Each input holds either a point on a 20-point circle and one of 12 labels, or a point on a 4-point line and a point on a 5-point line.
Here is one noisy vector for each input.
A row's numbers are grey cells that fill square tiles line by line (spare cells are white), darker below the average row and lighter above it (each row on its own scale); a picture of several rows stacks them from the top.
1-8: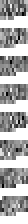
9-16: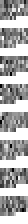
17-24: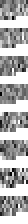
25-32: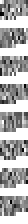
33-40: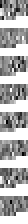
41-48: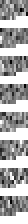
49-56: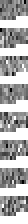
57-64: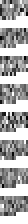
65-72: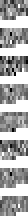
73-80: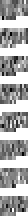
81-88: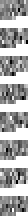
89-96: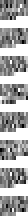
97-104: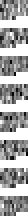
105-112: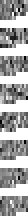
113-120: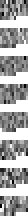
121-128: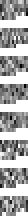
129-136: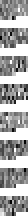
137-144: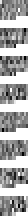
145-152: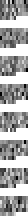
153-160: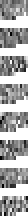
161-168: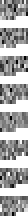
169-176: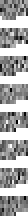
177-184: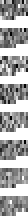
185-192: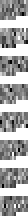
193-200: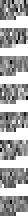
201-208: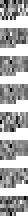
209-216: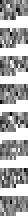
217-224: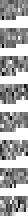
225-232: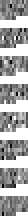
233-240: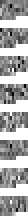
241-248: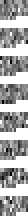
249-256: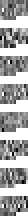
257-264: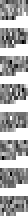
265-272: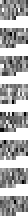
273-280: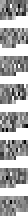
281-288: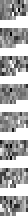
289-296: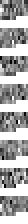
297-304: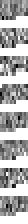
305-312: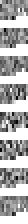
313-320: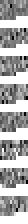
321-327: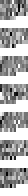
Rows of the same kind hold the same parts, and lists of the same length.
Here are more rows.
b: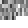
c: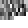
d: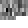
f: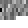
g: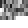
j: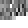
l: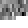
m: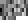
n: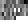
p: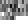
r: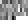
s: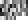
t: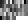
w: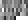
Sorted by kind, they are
b, f, g, m, n, p, r, s, t, w
c, d, j, l

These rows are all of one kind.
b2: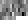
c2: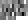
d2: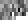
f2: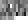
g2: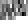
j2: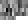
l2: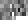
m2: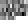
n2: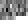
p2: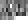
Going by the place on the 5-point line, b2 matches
d2 and l2.
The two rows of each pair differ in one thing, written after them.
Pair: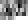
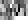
the place on the 4-point line
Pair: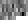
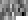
the place on the 5-point line
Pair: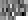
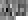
the place on the 5-point line
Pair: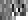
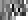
the place on the 4-point line
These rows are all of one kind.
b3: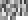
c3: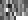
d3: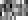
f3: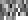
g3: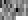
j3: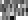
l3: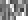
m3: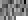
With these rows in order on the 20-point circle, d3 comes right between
b3 and c3.
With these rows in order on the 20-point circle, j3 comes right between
g3 and m3.
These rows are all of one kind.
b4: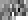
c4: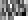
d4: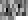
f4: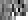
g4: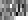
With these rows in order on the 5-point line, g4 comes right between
c4 and d4.
